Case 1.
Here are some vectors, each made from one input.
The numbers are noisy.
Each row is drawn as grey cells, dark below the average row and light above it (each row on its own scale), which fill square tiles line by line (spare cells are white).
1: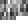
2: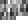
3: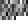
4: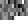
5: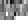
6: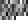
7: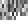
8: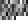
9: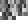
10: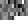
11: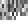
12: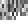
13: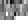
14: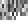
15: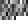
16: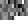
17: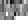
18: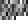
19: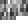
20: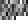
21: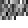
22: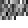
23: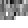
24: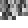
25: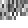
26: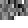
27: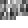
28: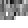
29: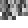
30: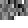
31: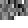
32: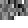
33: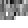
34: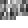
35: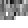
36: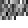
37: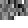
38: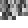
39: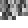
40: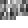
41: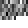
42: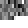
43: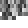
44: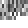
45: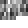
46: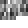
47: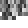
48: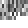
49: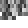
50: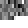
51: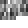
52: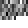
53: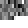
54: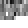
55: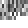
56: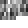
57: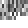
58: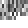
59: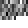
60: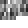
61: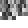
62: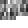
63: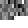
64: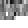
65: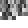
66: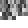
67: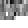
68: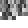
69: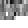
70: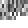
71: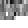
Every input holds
one of 6 labels.
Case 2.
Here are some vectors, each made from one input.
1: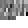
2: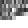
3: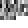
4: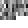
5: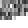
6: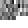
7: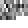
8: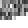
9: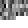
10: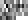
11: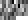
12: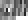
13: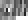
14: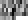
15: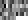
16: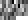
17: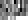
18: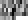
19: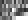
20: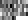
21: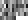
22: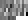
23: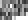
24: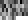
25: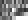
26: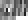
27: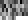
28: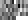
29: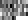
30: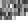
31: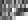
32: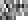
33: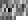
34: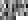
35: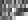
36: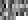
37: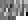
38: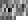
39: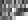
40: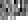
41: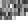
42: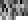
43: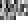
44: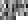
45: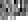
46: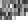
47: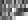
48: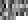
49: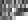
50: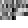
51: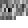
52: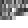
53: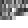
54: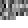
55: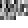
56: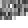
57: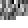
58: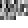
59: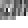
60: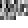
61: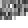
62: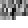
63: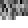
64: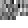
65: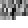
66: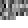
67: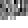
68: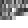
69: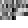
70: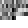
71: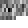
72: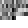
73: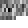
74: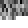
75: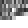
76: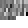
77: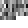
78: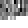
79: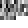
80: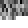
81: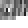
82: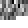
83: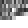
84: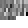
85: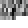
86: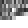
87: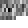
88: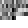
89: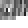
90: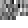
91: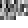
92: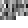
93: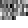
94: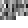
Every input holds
four true/false values.
